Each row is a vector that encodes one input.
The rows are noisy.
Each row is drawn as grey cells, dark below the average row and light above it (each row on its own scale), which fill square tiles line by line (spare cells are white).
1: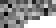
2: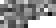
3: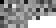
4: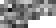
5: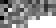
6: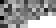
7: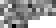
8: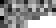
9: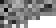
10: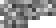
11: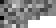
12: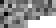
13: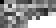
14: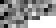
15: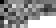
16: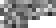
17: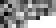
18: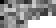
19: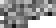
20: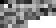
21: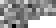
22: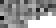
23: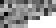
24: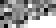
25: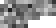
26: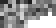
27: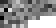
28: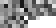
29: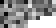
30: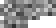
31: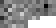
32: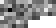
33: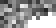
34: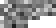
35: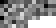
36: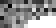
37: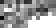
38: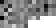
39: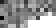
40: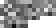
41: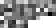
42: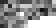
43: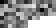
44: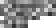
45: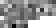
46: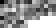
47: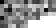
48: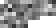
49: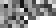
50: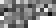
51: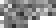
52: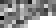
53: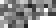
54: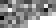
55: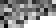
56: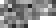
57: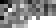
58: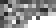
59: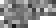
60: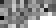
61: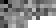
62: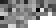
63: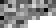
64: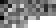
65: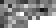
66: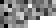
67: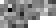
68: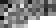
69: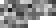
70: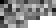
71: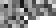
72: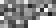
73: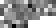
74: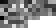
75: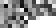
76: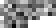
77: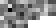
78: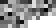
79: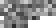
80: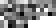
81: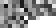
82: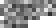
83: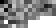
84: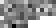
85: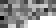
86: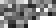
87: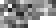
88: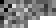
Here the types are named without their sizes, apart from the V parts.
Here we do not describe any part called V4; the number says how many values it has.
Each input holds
a list of items, each a true/false value and a value of V4.
